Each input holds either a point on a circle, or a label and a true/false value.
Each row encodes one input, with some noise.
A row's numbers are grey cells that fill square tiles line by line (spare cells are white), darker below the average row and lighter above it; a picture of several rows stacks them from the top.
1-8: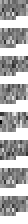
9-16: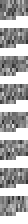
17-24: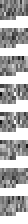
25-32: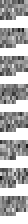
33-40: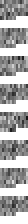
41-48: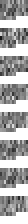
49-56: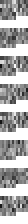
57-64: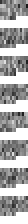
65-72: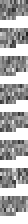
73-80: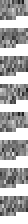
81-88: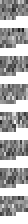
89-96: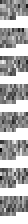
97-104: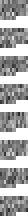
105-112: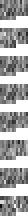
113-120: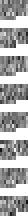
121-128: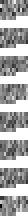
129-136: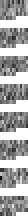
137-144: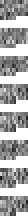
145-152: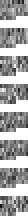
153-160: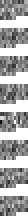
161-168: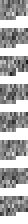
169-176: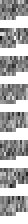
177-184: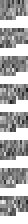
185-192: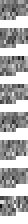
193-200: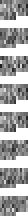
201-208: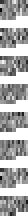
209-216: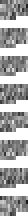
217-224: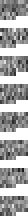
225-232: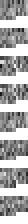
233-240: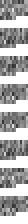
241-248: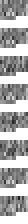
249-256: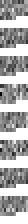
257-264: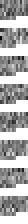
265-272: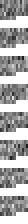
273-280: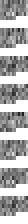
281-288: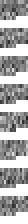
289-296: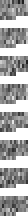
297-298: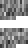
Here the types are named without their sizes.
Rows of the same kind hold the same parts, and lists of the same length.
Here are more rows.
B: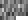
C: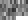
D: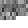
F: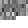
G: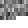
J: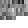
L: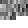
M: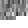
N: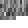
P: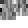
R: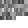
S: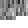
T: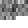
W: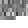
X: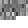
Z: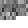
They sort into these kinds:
B, C, D, F, G, J, M, N, R, S, T, W, X, Z
L, P

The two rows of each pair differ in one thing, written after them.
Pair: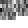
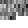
the true/false value
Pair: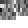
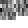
the label
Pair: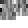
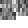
the label
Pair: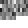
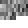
the true/false value
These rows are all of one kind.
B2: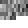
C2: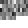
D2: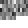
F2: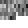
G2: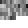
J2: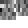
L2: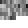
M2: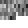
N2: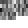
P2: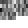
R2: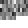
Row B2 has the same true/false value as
F2, G2, L2 and M2.
